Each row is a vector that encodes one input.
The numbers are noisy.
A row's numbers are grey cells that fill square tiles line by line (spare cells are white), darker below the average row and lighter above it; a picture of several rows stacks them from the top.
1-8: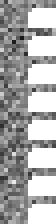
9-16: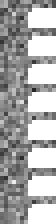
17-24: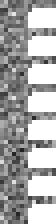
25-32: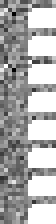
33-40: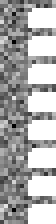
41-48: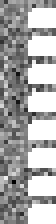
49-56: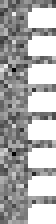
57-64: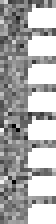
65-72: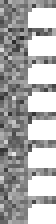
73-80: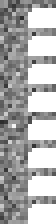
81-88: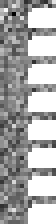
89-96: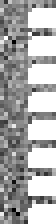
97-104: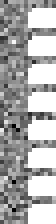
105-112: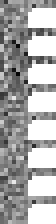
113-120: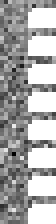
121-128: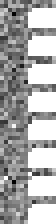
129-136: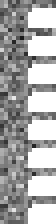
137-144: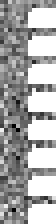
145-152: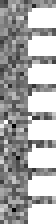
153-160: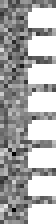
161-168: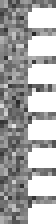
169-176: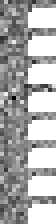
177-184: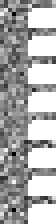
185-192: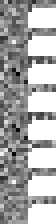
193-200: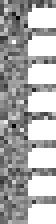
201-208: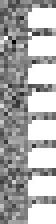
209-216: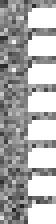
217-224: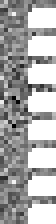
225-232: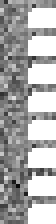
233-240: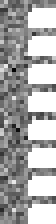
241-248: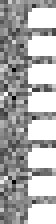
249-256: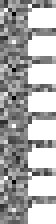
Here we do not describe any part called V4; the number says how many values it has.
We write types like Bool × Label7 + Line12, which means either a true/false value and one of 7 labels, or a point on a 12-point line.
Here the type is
Bool × (Line7 + List2(V4)).
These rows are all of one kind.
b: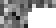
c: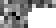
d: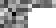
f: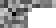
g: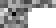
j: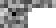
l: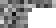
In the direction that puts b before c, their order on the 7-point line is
l, d, f, j, g, b, c.
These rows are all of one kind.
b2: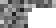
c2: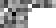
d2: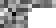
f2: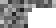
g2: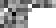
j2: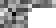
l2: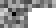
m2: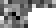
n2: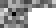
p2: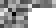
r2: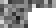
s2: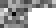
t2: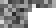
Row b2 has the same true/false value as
f2, m2, r2 and t2.
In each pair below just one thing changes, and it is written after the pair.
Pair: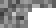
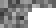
the value of V4 in item 2 of the list
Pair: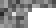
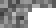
the value of V4 in item 1 of the list
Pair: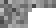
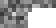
the true/false value
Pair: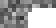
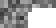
the value of V4 in item 2 of the list
